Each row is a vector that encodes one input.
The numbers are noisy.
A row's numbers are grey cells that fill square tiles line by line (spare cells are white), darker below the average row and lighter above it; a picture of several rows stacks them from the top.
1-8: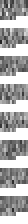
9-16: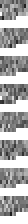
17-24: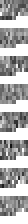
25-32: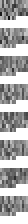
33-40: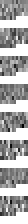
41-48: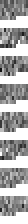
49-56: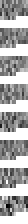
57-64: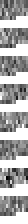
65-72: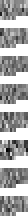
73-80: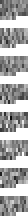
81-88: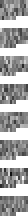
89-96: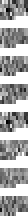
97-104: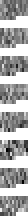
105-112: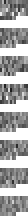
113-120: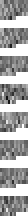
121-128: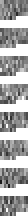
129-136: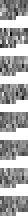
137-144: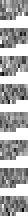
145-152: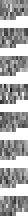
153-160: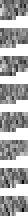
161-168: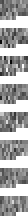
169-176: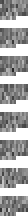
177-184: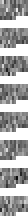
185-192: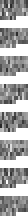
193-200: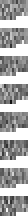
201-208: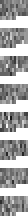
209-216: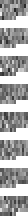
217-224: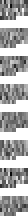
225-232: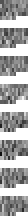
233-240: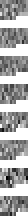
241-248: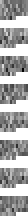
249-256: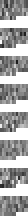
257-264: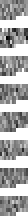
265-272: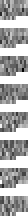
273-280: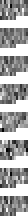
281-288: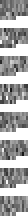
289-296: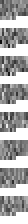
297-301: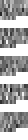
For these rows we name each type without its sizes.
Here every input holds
a list of points on a line.
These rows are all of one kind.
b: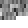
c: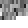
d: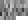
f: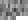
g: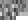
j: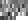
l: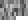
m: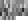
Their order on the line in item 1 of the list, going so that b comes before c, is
m, d, l, f, b, c, g, j.
